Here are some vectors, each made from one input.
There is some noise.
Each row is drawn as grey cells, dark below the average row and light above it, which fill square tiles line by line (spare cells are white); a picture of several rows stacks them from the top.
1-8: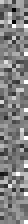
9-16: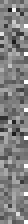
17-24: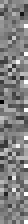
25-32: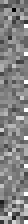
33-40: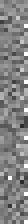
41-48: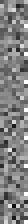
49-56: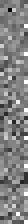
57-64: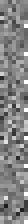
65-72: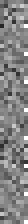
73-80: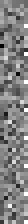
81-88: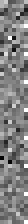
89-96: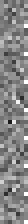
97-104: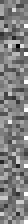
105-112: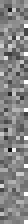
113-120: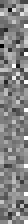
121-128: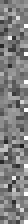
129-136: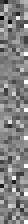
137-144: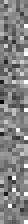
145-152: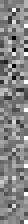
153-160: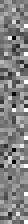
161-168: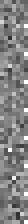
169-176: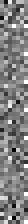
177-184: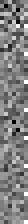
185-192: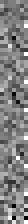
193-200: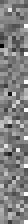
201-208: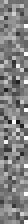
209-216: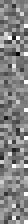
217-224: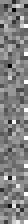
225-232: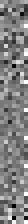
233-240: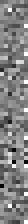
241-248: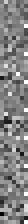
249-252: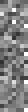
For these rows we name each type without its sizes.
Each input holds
either a fixed value, or a node of a tree, or five true/false values.
